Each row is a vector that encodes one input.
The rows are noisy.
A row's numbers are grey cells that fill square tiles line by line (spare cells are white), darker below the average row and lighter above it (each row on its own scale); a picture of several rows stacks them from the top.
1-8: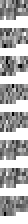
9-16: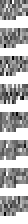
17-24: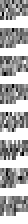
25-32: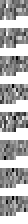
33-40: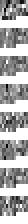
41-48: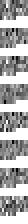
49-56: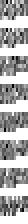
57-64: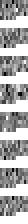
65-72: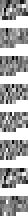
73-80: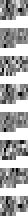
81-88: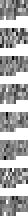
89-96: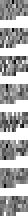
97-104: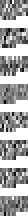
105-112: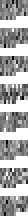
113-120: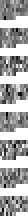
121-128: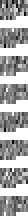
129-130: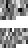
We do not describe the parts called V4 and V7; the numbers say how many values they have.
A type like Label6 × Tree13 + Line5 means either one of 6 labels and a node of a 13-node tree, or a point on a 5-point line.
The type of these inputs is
Bool × (Line5 × V4 + V7).
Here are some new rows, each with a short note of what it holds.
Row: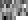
a true/false value and a value of V7
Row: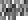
a true/false value and a value of V7
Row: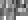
a point on a 5-point line, a true/false value and a value of V4
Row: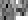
a true/false value and a value of V7
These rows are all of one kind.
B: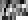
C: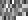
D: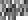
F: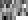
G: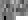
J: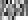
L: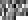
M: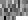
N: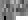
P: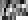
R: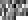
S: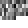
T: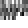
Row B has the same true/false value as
F, G, N and P.
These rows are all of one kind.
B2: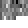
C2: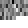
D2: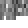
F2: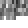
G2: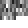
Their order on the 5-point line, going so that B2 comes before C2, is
B2, G2, C2, F2, D2.
